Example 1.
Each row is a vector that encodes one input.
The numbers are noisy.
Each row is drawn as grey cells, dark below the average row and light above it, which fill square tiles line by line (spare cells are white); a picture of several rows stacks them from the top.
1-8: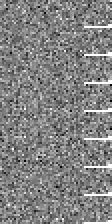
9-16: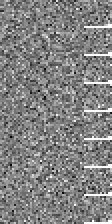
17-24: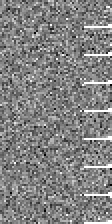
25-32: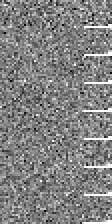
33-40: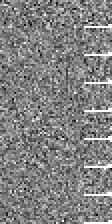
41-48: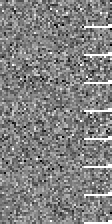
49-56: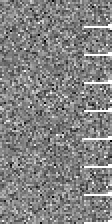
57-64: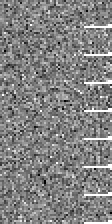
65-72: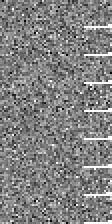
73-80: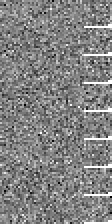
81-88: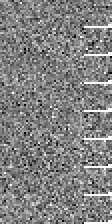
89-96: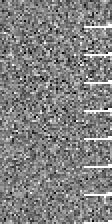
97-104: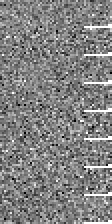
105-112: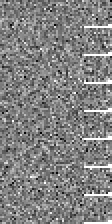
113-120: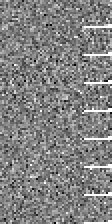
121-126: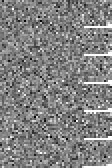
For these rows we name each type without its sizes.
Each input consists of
a point on a line, together with either a point on a circle, or a fixed value.
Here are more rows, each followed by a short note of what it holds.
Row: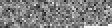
a point on a circle and a point on a line
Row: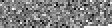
a point on a line
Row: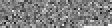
a point on a circle and a point on a line
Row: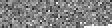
a point on a circle and a point on a line
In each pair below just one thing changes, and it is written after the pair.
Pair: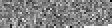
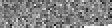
the place on the circle
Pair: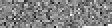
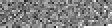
the place on the circle
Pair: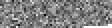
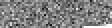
the place on the circle
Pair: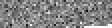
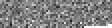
the place on the circle
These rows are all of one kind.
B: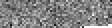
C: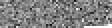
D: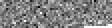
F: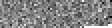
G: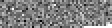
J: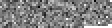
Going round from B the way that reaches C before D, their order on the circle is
B, J, F, C, D, G.
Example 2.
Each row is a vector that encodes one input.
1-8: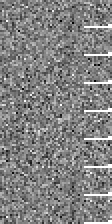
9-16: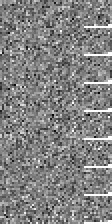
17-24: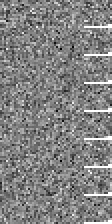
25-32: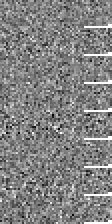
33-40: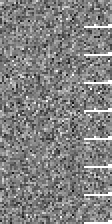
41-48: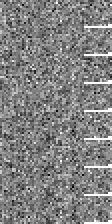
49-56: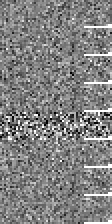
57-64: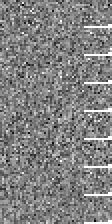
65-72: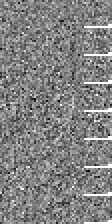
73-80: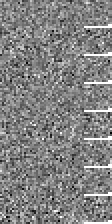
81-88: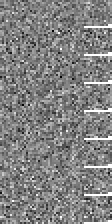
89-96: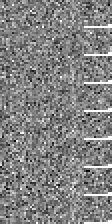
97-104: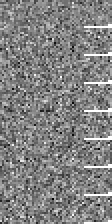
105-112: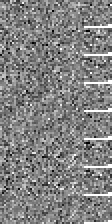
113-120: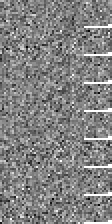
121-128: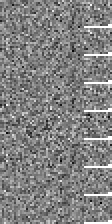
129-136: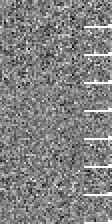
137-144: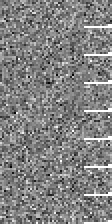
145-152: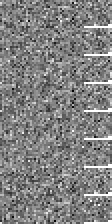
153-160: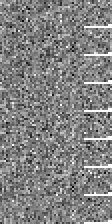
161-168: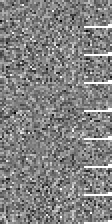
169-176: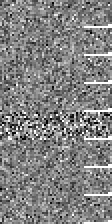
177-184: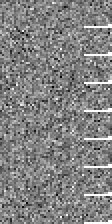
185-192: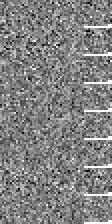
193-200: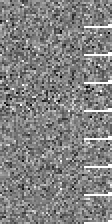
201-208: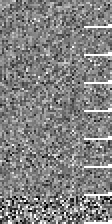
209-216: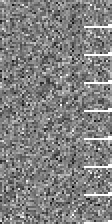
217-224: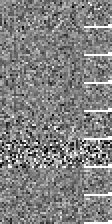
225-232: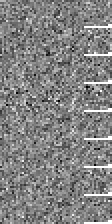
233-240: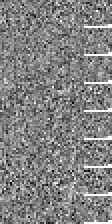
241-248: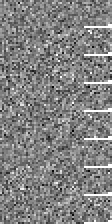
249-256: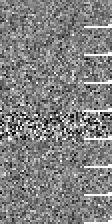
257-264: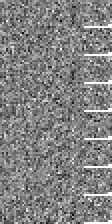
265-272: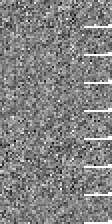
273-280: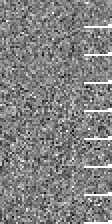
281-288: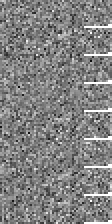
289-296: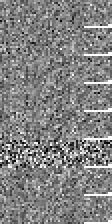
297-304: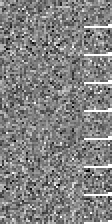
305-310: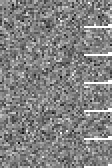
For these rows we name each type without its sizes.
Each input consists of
a list of points on a line.
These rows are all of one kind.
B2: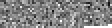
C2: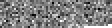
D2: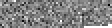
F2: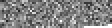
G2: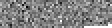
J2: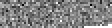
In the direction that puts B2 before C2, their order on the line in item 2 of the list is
F2, B2, D2, J2, C2, G2.
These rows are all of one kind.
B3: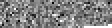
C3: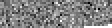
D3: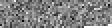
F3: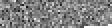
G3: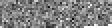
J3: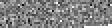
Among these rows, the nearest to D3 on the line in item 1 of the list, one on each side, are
F3 and G3.
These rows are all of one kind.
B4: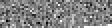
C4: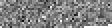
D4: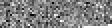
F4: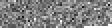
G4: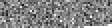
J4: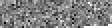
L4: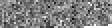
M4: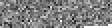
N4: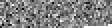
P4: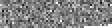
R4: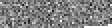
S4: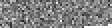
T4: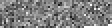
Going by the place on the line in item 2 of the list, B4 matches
D4, F4, J4 and L4.
